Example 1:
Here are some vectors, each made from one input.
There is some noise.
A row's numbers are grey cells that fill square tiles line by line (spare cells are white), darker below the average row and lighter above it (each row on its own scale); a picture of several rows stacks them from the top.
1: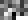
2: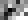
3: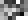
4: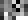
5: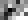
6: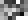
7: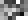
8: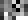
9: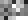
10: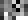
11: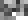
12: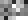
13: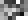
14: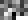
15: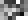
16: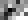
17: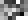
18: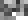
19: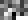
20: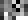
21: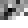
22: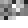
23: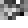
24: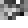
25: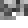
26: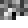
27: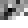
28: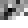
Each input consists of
a point on a 6-point circle.
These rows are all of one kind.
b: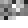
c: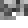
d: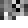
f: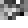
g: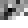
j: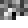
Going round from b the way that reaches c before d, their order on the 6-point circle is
b, g, c, d, j, f.
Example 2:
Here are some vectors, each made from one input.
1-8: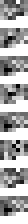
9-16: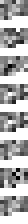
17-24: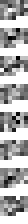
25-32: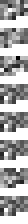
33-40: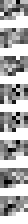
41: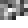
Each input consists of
a point on a 9-point circle.
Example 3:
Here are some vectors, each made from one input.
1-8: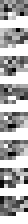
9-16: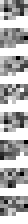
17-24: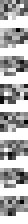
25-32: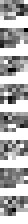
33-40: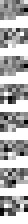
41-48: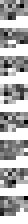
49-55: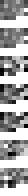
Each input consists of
four true/false values.
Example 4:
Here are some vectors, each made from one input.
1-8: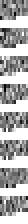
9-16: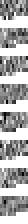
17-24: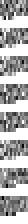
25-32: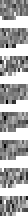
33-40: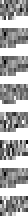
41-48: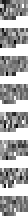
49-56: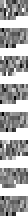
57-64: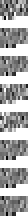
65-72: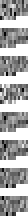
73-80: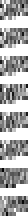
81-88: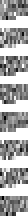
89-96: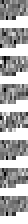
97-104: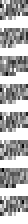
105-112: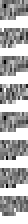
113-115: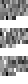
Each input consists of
either a fixed value, or three true/false values.
